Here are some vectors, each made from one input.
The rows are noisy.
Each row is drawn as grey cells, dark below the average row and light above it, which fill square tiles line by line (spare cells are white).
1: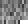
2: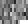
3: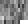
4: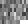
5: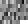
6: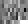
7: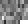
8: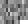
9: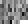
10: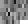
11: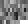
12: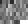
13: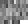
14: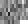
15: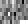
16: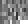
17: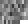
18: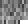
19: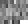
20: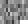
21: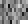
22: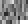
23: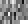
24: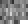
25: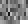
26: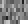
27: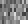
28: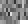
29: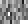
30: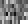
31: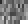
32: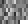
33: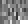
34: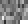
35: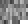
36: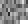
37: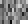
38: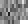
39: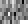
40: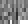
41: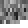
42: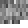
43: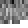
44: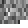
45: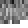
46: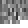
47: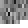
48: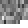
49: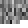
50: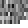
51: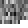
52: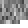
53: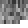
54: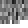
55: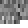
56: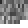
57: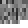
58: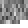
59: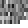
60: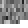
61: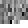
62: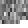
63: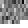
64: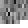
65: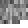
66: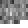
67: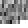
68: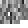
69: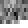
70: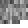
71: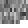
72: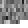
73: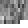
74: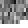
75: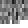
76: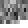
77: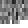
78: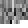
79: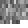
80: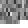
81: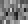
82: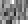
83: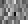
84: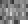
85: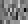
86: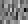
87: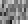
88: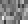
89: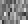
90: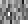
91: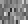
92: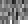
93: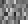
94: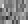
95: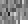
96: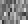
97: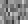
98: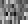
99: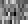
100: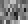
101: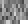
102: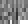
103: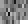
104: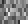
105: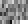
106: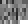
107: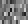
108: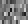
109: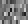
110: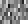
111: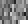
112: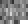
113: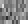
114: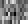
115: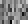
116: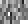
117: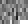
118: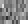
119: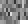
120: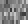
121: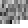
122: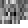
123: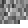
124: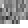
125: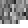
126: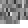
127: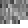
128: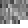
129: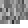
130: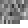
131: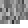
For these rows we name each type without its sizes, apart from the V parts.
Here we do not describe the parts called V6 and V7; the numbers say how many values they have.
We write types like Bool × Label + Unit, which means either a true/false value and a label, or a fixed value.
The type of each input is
(Bool × Line + V7) × V6.
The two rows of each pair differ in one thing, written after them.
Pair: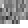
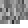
the value of V7
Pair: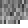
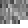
the value of V6
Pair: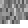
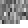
the value of V6
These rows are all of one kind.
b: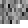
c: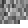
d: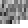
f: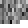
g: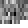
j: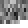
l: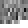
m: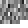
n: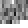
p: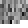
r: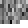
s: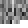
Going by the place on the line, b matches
c and m.
